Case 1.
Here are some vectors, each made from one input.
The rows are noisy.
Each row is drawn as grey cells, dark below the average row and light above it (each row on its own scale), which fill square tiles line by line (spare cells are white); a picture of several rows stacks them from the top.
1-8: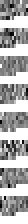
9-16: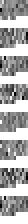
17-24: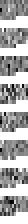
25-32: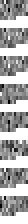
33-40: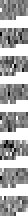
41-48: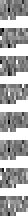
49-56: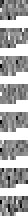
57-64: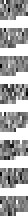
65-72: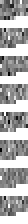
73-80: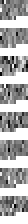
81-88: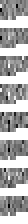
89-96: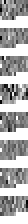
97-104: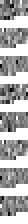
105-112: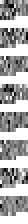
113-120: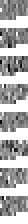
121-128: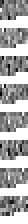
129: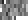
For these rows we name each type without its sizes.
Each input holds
either a point on a line, or four true/false values.
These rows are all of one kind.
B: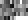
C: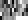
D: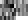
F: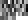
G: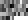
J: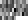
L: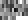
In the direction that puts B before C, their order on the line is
G, B, D, J, L, C, F.
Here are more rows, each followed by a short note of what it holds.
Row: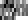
a point on a line
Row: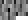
four true/false values
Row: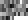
a point on a line
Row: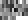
a point on a line
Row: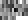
a point on a line
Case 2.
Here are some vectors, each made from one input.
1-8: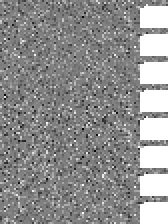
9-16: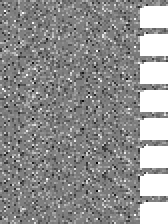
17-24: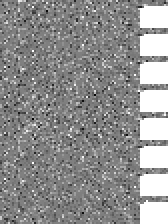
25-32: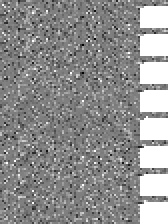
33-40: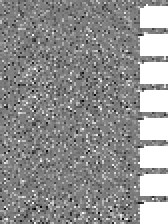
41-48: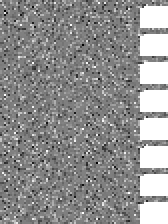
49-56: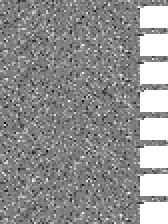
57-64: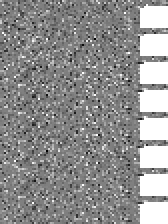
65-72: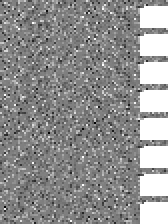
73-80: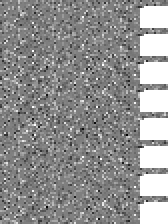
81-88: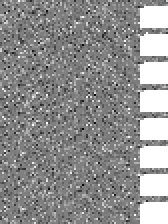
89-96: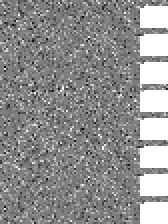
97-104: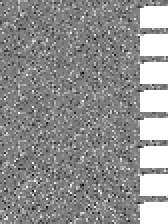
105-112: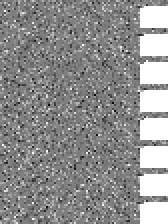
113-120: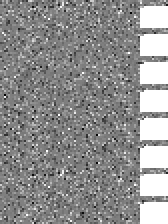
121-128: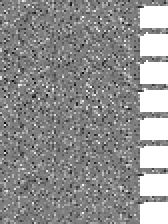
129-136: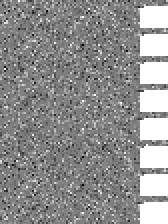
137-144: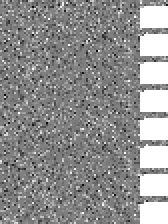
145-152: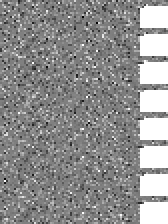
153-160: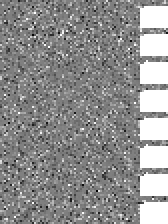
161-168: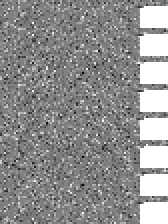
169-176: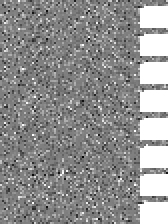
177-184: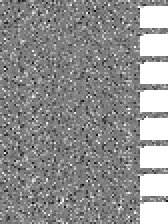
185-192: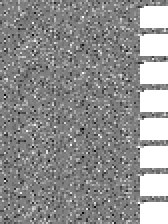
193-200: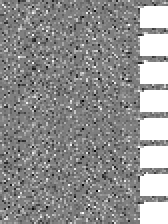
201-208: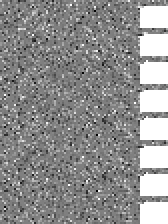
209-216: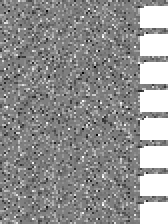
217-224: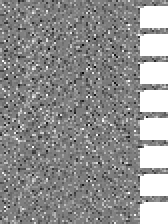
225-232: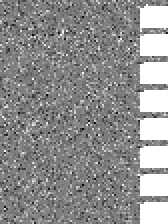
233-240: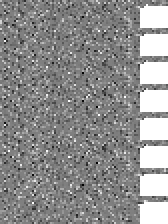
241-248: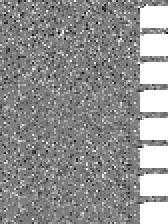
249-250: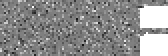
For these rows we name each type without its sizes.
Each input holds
either a point on a circle and a true/false value, or a fixed value.
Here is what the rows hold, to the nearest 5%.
About 95% of them hold a point on a circle and a true/false value. The rest hold a fixed value.
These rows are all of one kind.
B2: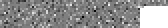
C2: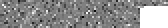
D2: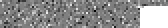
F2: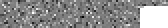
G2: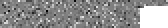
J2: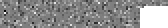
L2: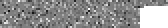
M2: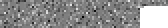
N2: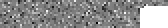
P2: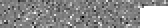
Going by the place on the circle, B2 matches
D2 and M2.
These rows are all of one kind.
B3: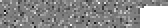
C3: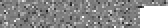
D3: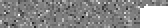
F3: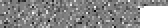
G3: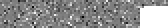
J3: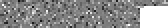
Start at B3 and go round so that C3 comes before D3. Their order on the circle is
B3, G3, F3, J3, C3, D3.
